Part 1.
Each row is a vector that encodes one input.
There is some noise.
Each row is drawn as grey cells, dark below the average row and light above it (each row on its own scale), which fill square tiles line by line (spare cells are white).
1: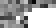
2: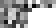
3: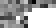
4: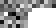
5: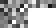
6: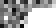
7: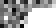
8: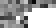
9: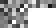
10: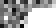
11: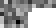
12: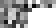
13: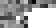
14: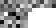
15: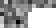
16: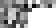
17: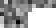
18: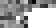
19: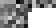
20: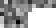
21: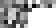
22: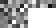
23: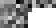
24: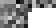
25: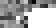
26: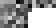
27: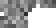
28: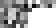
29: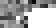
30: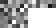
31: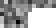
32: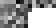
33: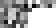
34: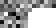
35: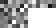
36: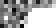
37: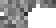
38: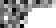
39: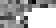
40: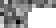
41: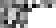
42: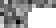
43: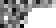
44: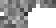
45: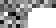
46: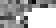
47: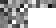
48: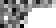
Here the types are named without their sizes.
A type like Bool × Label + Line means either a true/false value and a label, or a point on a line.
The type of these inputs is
Label.
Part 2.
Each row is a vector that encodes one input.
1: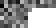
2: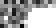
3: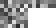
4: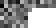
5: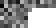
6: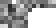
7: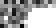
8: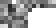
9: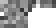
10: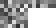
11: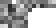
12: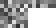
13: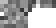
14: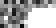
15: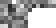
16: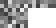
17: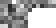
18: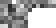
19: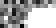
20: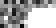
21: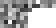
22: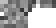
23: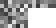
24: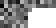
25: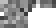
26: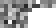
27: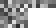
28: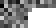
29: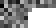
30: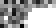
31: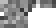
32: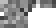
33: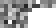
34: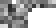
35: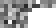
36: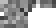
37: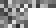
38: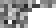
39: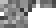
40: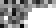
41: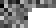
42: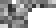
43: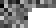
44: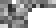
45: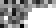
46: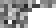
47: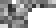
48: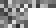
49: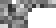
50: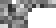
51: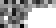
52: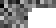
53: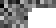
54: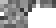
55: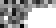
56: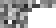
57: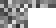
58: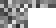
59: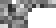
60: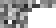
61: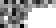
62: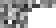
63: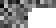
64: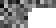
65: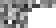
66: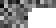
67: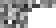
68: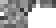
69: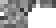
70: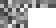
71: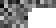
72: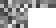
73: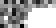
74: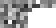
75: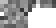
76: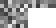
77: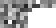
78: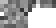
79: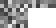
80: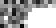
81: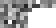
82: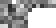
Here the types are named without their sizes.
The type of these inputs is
Label.
